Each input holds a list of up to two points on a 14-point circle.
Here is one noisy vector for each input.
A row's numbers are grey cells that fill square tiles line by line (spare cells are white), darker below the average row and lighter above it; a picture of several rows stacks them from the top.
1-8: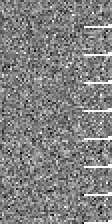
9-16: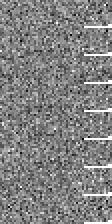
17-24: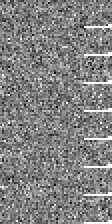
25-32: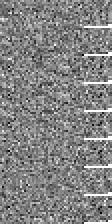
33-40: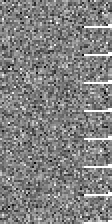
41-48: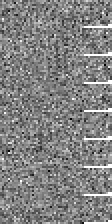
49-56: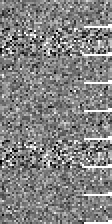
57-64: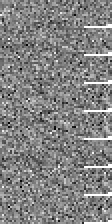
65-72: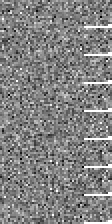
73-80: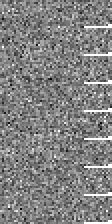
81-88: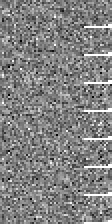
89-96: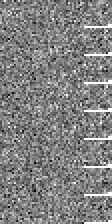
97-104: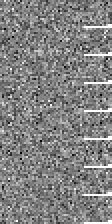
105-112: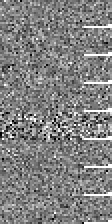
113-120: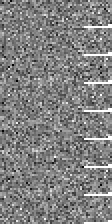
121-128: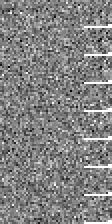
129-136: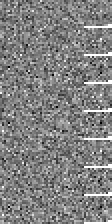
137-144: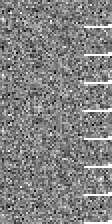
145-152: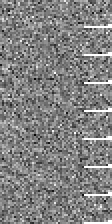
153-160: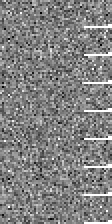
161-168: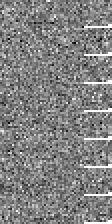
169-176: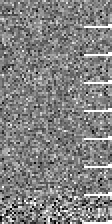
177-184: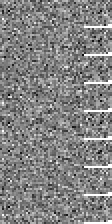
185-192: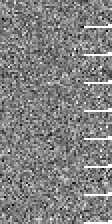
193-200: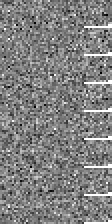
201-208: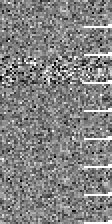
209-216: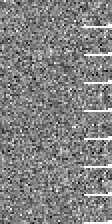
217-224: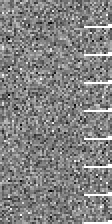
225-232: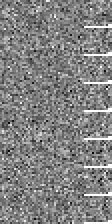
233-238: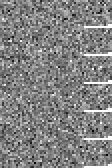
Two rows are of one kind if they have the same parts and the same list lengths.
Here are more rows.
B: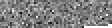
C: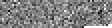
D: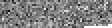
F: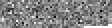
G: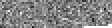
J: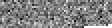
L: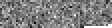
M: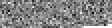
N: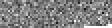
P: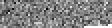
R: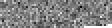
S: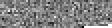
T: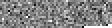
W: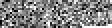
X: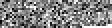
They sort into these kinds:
B, G, L, N, R, S
C, D, F, J, M, P, T
W, X

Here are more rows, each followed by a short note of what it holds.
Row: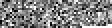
the empty list
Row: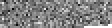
a list of one item
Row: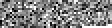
the empty list
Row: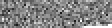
a list of one item
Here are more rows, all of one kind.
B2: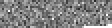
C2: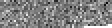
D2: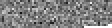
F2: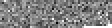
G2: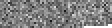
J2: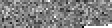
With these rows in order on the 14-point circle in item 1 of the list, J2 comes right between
D2 and G2.
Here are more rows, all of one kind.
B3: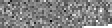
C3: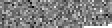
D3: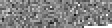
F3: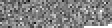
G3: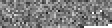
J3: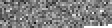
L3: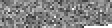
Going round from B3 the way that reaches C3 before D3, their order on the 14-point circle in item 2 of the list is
B3, J3, F3, C3, L3, D3, G3.
